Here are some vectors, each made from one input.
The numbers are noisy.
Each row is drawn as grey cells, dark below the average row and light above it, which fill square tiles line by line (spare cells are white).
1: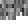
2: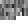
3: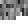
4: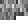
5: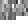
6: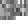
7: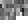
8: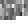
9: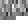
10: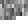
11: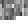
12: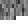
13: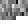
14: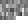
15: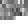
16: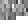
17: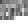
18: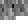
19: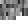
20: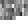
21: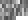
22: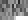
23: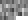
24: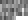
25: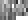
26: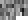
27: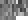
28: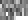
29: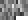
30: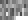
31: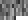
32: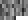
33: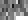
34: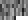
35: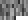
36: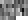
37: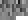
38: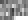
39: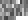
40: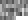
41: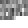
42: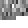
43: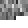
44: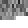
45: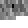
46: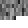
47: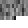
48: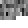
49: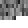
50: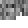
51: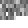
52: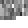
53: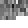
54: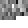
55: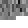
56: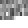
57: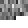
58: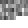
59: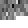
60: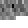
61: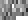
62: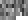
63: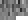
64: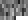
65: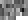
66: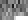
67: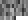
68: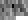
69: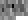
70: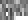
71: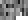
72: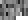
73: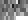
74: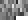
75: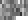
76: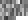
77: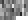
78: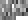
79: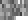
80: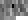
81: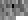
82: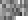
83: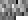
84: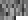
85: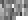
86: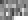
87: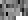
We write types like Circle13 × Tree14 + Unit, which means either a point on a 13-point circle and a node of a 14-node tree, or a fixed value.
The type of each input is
Bool × (Label6 + Line5).
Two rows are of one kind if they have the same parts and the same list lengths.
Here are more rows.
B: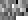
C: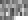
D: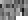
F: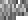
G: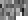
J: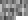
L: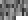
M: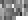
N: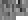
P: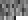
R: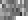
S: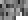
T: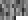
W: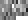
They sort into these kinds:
B, D, F, G, L, P, S, T, W
C, J, M, N, R

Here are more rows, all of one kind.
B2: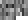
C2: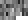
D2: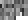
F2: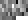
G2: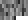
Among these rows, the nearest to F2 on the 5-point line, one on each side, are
C2 and G2.
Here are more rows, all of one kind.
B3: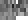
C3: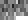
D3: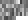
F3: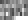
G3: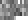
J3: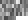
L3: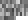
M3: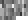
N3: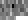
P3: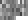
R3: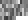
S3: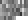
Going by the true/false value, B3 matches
C3 and N3.
